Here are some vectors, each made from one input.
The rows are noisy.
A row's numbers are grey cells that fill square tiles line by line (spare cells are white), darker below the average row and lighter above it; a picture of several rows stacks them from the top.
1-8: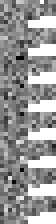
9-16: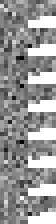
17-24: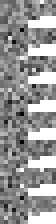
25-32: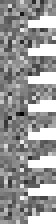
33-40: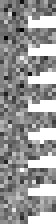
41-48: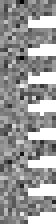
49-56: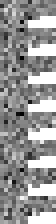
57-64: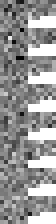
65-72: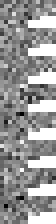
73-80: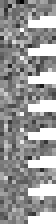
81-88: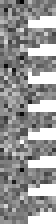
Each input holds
two labels (each one of 6), together with either a point on an 8-point circle, or a fixed value.
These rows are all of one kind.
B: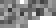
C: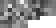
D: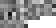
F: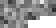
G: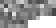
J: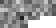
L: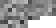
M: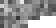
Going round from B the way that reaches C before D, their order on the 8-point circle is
B, C, M, D, F, L, J, G.
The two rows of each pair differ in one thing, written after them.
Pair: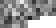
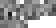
the place on the 8-point circle
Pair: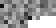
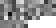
the place on the 8-point circle
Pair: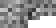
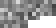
one of the two labels
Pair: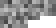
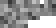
the place on the 8-point circle
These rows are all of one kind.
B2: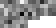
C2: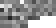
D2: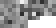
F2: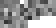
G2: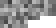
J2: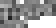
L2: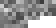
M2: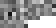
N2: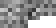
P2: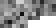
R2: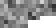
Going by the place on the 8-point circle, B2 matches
D2 and F2.
